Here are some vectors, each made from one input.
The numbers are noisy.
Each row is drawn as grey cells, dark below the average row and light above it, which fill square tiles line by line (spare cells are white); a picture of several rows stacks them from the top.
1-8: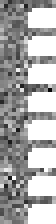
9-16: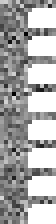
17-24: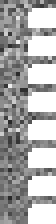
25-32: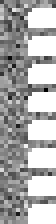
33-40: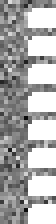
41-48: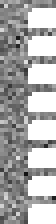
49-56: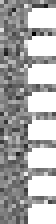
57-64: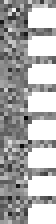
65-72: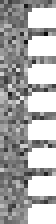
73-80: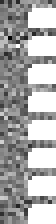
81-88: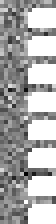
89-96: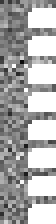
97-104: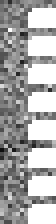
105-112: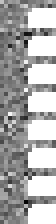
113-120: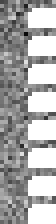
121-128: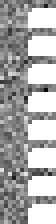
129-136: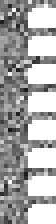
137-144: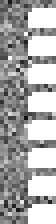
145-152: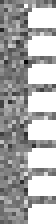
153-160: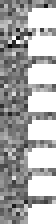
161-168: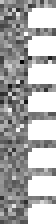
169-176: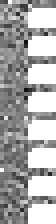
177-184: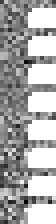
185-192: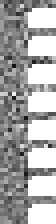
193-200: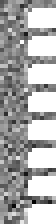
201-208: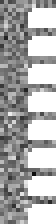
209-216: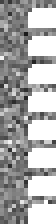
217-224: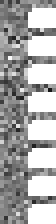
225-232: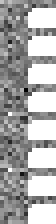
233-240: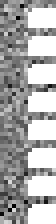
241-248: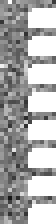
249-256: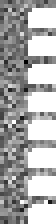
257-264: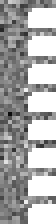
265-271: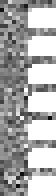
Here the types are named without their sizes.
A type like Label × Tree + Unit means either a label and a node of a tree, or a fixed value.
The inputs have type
List(Line) × (Tree + Unit).
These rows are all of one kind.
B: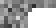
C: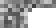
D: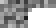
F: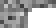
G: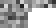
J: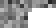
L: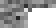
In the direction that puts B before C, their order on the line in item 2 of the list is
B, L, J, F, G, C, D.
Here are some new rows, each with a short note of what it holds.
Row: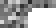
a node of a tree, together with the empty list
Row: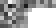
a node of a tree, together with the empty list
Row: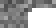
a list of two items
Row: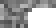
a list of two items
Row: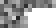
a node of a tree, together with the empty list
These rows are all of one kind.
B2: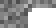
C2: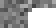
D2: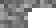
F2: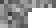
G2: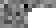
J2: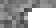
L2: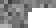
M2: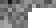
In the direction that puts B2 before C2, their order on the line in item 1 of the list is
G2, L2, F2, M2, B2, D2, C2, J2.
